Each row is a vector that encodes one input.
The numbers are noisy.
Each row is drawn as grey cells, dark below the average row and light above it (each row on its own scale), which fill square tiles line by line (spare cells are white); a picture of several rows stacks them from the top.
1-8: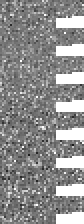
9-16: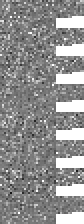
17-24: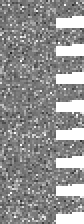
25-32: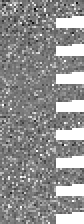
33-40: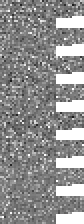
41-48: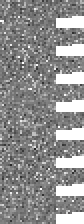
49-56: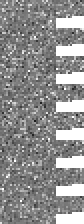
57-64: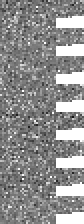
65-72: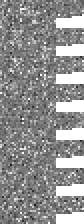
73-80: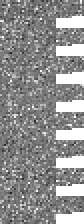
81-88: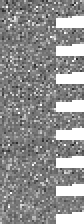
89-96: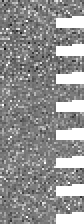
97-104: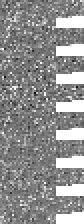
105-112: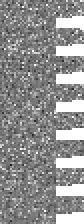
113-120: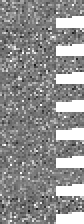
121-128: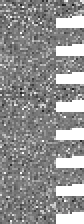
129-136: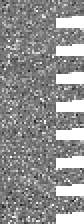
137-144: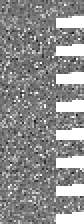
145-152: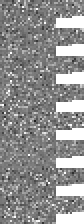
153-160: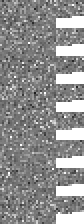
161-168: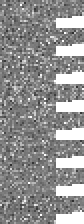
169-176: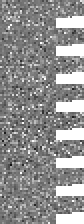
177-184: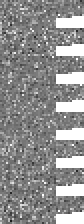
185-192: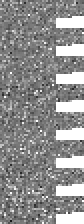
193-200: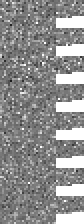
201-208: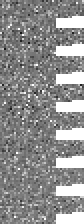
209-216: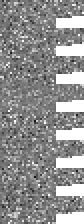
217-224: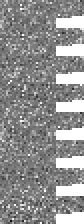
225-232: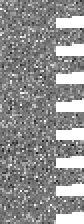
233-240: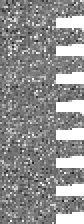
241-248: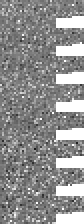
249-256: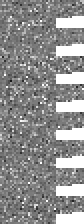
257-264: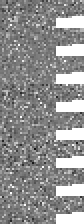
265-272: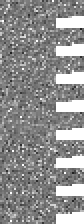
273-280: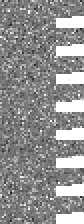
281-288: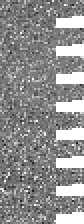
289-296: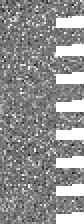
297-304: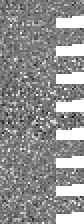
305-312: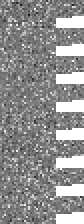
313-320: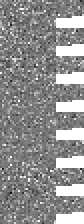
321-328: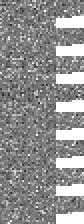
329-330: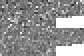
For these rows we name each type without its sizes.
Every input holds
either a point on a circle, or a fixed value, or a point on each of two lines.
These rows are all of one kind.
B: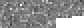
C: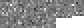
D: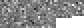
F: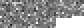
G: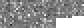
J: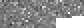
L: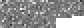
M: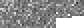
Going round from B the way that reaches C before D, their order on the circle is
B, G, F, M, C, D, J, L.
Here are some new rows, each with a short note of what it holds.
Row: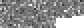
a fixed value
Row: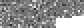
a fixed value
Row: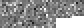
a point on a circle
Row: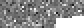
a point on each of two lines
